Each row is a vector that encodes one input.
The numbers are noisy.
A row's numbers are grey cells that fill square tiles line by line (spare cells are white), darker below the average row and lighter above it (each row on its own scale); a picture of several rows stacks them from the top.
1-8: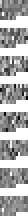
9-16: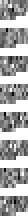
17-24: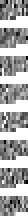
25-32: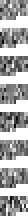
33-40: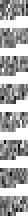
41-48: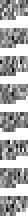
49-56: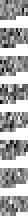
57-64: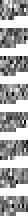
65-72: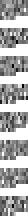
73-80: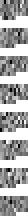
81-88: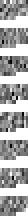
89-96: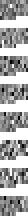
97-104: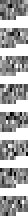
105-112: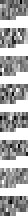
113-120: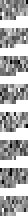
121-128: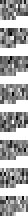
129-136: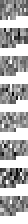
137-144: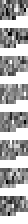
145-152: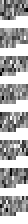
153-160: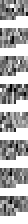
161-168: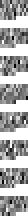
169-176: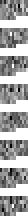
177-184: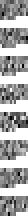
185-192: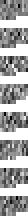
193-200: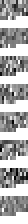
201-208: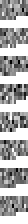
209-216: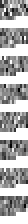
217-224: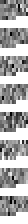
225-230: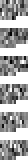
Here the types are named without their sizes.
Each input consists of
four true/false values, together with either a point on a circle, or a point on each of two lines.
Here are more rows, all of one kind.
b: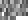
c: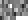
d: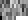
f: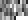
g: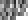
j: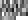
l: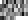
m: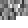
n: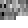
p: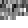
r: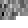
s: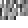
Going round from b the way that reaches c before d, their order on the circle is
b, p, l, c, r, n, g, m, d, f, j, s.
